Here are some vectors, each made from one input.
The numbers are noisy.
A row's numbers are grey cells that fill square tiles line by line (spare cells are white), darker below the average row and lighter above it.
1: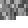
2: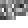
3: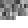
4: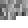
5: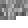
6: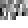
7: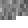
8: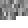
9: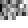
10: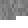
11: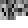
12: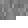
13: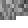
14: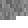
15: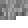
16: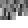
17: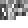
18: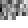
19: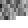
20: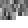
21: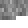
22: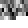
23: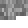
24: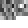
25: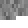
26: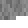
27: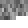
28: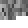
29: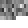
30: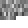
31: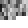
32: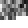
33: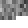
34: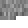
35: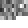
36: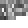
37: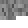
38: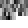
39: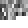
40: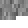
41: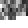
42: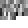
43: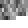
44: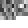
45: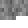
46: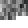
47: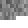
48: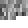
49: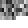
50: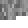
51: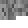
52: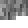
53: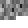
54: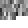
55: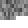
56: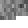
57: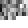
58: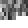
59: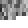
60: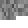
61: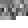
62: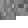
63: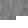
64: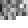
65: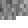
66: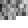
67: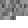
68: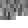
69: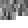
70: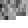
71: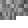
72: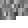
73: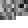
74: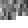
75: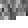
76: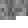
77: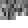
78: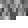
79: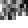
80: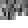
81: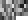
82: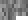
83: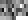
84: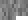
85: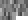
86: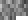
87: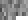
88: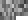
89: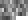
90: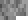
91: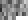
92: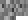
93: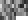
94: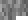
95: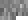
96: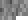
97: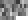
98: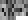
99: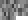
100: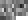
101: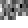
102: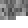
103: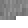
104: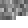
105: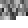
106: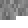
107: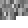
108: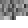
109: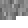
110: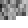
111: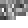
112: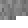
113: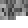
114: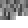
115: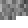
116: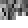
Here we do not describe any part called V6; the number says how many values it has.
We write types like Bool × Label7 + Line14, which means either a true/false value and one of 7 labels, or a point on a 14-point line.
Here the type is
List2(Bool × V6).
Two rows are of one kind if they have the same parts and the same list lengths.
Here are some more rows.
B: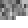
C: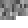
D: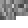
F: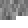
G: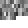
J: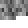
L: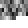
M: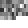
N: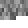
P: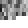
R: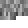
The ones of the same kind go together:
B, C
D, G, J, L, P
F, M, N, R

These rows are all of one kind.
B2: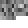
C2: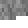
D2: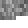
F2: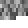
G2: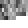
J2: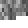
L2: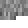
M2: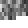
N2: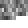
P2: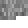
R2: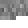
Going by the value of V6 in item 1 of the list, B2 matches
J2 and L2.
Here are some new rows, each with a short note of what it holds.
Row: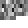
the empty list
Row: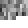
a list of two items
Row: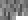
a list of one item
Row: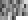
the empty list
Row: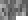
a list of one item
